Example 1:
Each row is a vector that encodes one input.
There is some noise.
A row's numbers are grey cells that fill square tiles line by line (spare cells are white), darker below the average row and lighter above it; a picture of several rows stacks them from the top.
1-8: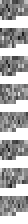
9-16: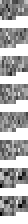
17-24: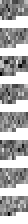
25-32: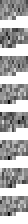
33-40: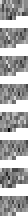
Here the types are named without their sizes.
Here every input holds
a point on a line.
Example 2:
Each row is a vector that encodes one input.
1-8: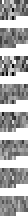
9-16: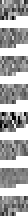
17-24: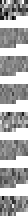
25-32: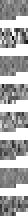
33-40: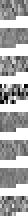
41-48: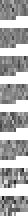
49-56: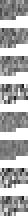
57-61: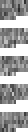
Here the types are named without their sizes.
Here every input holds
a point on a line.
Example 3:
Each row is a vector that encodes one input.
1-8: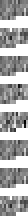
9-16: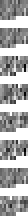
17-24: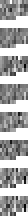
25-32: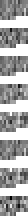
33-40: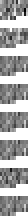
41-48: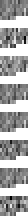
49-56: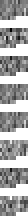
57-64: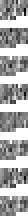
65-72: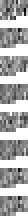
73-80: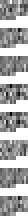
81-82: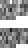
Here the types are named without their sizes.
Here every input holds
three true/false values.
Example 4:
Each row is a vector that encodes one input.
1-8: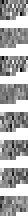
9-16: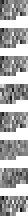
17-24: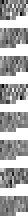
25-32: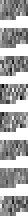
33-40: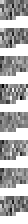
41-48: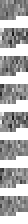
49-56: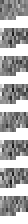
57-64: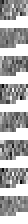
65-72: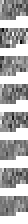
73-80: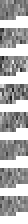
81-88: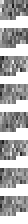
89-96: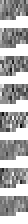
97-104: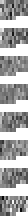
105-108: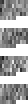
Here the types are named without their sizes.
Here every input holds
a point on a line.
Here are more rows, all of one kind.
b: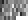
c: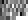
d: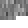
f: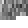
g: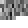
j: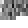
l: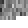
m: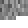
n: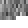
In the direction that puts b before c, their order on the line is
g, j, f, n, d, m, l, b, c.
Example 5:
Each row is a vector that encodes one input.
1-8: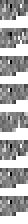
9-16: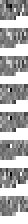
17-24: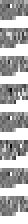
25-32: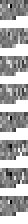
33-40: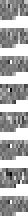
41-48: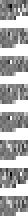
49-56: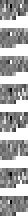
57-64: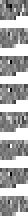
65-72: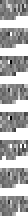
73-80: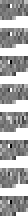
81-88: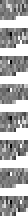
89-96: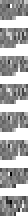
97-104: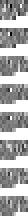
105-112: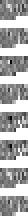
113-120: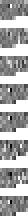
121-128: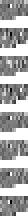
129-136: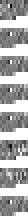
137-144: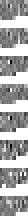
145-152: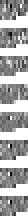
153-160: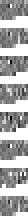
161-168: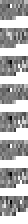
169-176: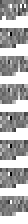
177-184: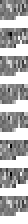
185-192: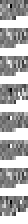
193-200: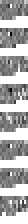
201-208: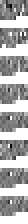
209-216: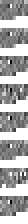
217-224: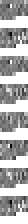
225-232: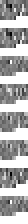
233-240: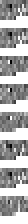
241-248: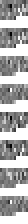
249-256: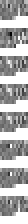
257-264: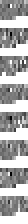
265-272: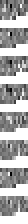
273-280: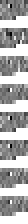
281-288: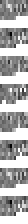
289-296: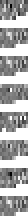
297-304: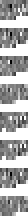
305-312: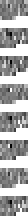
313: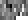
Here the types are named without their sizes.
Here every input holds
three true/false values.
